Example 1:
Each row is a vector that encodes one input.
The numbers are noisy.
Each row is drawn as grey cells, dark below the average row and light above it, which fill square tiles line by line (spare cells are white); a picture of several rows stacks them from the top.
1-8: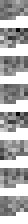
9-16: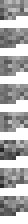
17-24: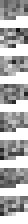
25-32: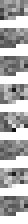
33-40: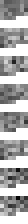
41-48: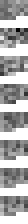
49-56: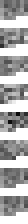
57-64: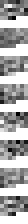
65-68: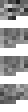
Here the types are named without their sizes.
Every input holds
a point on a line.
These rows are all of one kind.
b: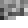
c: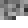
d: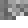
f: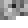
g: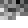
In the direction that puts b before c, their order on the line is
f, b, d, c, g.
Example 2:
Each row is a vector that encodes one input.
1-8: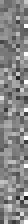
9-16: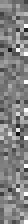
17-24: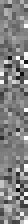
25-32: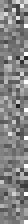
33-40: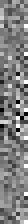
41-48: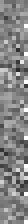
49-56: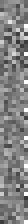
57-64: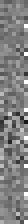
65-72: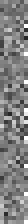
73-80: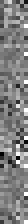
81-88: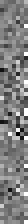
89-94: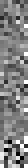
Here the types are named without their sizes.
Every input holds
a point on a line.
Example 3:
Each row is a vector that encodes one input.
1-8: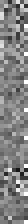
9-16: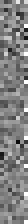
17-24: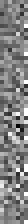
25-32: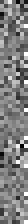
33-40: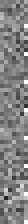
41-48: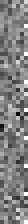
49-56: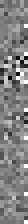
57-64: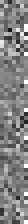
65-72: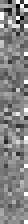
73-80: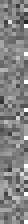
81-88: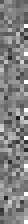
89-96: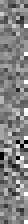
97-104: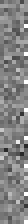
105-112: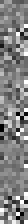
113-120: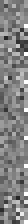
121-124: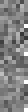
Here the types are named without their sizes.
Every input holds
a point on a line.
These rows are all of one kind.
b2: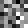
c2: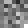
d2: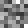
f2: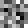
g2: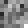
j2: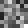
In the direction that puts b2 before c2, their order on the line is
j2, b2, c2, d2, g2, f2.
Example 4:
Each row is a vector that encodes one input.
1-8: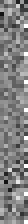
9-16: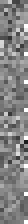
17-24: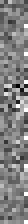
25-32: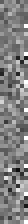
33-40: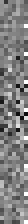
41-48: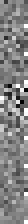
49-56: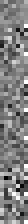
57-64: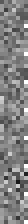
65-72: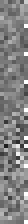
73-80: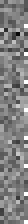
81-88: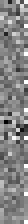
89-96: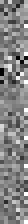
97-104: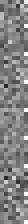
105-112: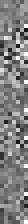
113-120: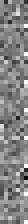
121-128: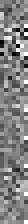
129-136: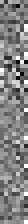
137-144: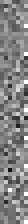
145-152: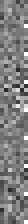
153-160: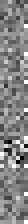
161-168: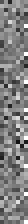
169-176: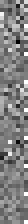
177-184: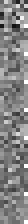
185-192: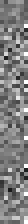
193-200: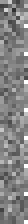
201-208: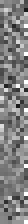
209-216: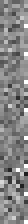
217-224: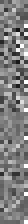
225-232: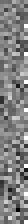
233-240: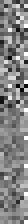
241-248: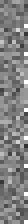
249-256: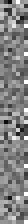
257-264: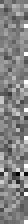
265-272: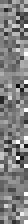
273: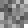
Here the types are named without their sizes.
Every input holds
a point on a line.
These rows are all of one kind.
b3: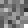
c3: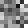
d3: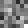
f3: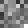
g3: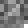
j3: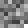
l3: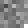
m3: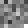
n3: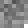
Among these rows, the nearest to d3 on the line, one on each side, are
f3 and j3.
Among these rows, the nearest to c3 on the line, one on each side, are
j3 and l3.
